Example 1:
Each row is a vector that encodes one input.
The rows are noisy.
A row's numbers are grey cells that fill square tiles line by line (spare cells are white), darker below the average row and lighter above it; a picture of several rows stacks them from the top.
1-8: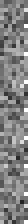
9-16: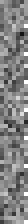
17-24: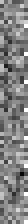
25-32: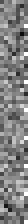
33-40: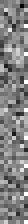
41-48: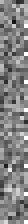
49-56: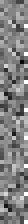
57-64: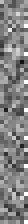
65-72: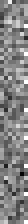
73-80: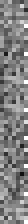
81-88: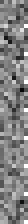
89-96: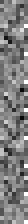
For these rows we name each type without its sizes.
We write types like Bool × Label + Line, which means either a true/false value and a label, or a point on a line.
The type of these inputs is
Circle + Tree.
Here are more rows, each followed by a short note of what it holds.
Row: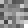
a node of a tree
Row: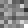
a node of a tree
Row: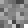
a node of a tree
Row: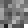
a point on a circle
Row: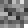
a point on a circle
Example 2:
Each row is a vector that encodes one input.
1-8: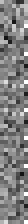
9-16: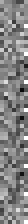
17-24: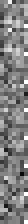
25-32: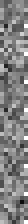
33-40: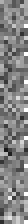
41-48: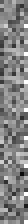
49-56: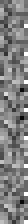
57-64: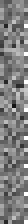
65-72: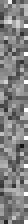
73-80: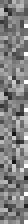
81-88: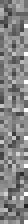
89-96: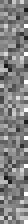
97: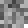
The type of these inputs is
Circle13 + Tree9.
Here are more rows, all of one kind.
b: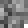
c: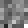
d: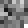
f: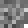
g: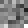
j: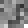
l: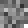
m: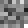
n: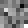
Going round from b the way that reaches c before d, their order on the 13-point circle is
b, c, f, l, n, j, g, m, d.
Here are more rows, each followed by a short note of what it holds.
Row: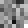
a node of a 9-node tree
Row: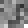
a point on a 13-point circle
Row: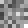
a node of a 9-node tree
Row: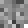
a node of a 9-node tree
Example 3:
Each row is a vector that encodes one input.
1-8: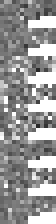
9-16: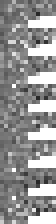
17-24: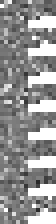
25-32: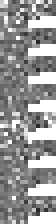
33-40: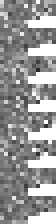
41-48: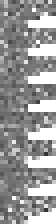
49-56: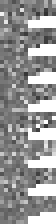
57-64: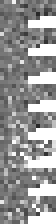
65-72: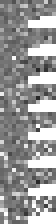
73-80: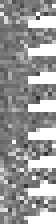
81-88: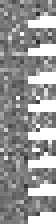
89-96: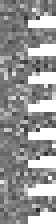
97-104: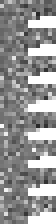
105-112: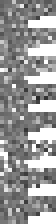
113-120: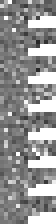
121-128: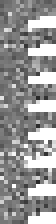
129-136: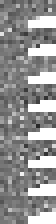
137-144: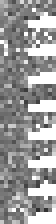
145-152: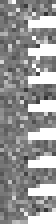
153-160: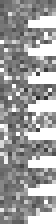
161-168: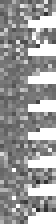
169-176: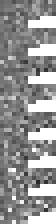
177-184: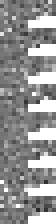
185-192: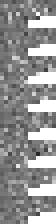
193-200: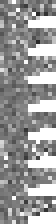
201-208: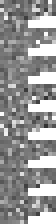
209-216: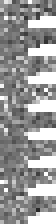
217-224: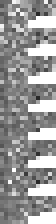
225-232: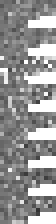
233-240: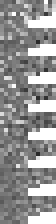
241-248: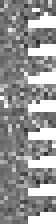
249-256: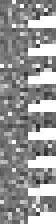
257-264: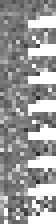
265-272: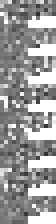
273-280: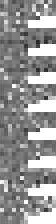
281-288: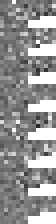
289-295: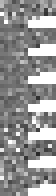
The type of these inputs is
Bool × Bool × Bool + Line3 × Line4.
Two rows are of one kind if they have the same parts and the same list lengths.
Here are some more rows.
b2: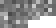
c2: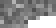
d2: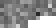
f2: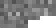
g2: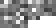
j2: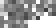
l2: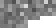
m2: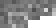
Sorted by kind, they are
b2, c2, d2, f2, j2, l2, m2
g2

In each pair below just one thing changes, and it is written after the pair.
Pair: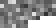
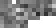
the place on the 3-point line
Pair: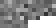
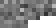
the place on the 4-point line
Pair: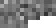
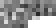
the place on the 3-point line
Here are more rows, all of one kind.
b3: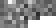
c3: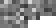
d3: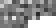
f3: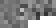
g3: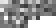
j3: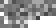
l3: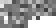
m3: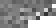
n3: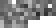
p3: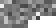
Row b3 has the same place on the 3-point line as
c3, f3, j3 and n3.
